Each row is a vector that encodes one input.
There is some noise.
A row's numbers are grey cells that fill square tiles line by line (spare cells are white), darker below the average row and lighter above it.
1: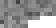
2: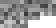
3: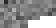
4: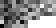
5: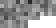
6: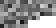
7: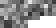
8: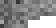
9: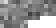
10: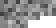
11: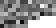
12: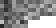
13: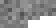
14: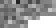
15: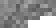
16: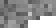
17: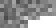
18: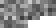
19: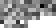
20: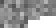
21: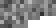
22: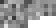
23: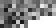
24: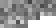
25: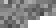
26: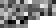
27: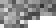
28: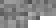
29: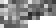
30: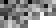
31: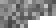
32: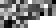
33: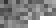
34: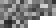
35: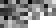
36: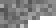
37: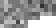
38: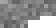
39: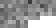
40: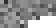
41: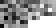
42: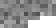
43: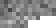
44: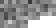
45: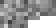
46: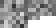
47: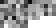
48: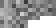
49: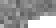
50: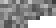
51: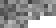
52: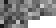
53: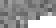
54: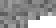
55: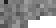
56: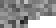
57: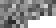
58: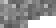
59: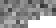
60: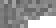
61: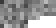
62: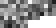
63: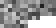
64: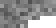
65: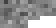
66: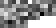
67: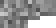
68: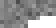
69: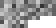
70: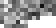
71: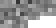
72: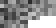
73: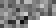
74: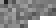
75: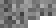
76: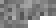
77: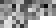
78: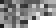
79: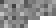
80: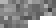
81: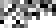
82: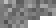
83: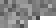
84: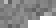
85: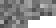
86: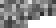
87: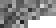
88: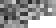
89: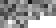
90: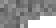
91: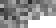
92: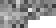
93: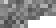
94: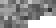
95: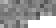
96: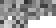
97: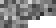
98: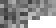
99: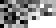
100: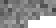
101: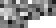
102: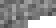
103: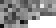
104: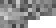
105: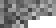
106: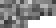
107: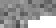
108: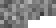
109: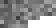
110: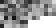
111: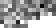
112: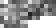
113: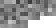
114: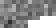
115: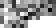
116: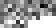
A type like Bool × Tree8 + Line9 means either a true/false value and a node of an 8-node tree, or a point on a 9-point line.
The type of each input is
Label7 × (Tree8 + Unit) + Tree7.
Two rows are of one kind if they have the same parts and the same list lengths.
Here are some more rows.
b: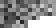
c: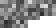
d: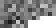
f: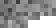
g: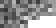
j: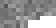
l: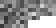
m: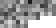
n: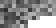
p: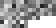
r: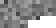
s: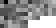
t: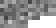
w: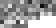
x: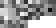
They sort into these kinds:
b, c, d, g, j, l, m, n, t, w
f, r, s
p, x

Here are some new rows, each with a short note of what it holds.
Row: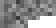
one of 7 labels and a node of an 8-node tree
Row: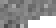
one of 7 labels and a node of an 8-node tree
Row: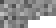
a node of a 7-node tree
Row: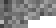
one of 7 labels
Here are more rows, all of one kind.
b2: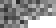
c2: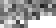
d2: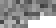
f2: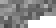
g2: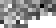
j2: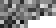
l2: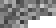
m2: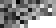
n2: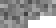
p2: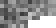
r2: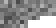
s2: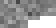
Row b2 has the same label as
j2 and s2.
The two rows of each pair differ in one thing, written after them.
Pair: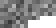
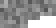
the node of the tree
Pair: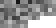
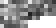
the label
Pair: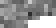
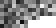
the label
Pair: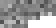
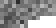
the label
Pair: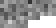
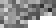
the label
